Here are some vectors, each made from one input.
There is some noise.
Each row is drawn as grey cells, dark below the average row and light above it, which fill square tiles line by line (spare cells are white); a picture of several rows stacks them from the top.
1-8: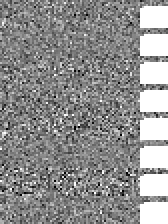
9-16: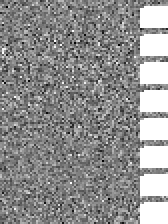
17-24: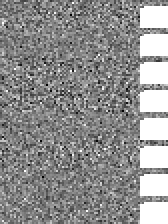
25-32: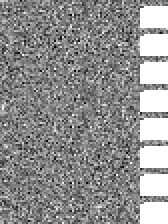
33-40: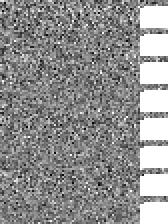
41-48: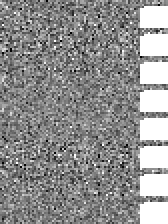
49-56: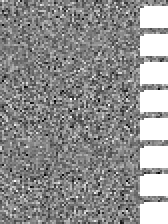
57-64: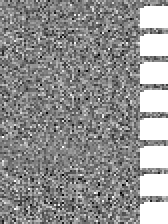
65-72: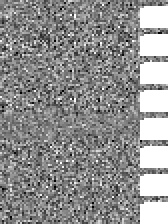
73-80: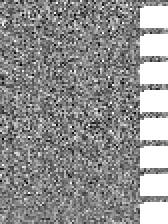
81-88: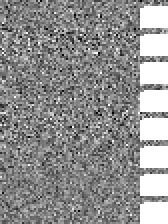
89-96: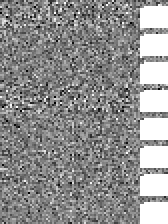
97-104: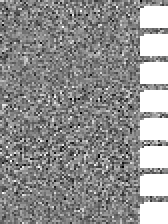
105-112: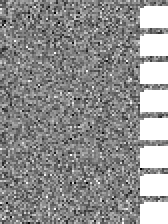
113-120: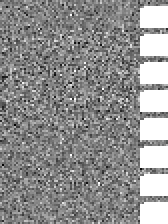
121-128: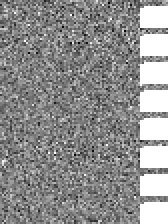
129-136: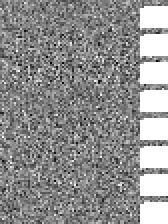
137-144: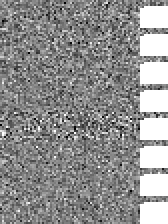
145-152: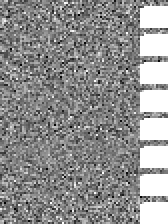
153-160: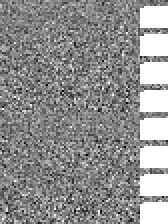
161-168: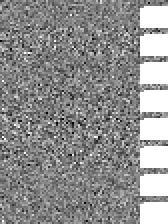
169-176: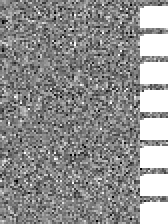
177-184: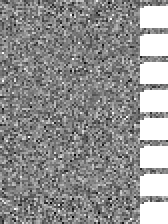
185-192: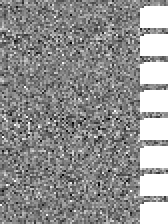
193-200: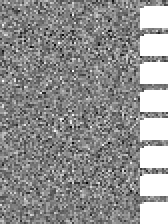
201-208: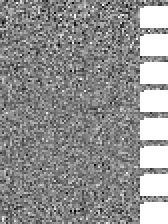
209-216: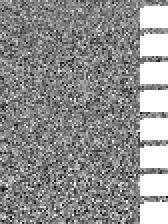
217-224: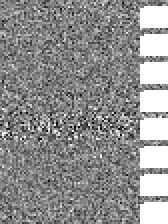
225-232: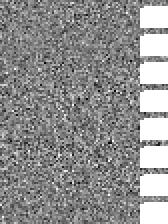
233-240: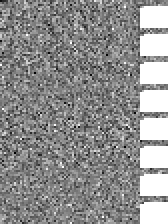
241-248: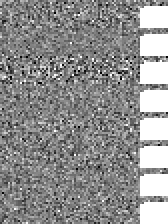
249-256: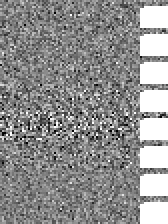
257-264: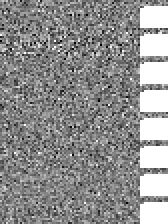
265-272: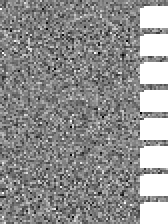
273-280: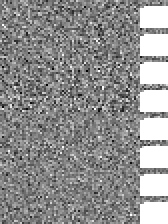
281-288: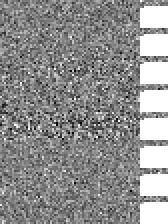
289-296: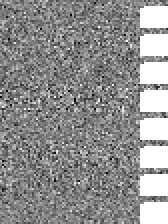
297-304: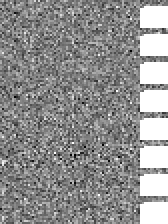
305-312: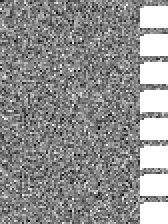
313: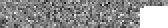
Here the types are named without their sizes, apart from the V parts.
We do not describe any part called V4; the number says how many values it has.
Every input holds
a point on a line and a value of V4, together with either a point on a line, or a value of V4.
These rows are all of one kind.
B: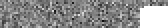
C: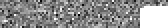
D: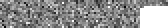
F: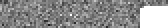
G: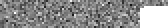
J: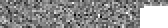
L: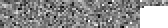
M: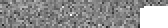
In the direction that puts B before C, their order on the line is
L, G, B, F, M, D, J, C.
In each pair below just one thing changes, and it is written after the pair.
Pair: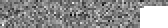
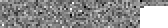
the place on one of the two lines
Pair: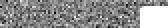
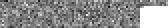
the place on one of the two lines
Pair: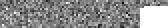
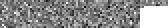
the value of V4
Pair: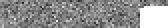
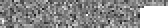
the value of V4
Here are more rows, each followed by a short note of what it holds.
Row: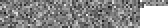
a point on a line and two values of V4
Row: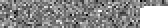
a point on each of two lines and a value of V4
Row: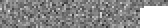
a point on a line and two values of V4
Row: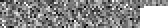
a point on each of two lines and a value of V4
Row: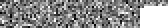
a point on a line and two values of V4
